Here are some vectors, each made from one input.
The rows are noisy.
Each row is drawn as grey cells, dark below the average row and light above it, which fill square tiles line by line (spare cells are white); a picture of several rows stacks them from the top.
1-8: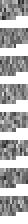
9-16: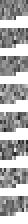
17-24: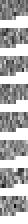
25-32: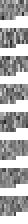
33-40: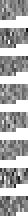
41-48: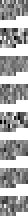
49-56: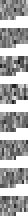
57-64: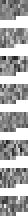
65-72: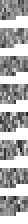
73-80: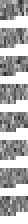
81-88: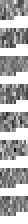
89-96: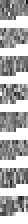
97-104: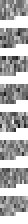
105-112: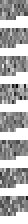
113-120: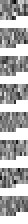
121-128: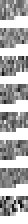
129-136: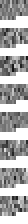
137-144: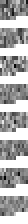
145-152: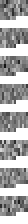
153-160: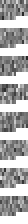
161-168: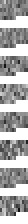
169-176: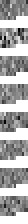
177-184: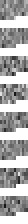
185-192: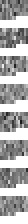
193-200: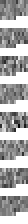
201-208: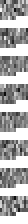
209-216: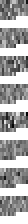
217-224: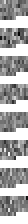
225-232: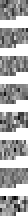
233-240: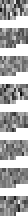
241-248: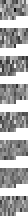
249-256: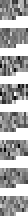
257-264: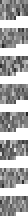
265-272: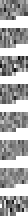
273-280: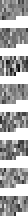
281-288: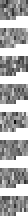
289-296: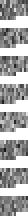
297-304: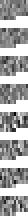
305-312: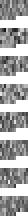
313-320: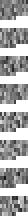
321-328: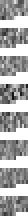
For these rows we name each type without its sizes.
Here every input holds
a node of a tree.
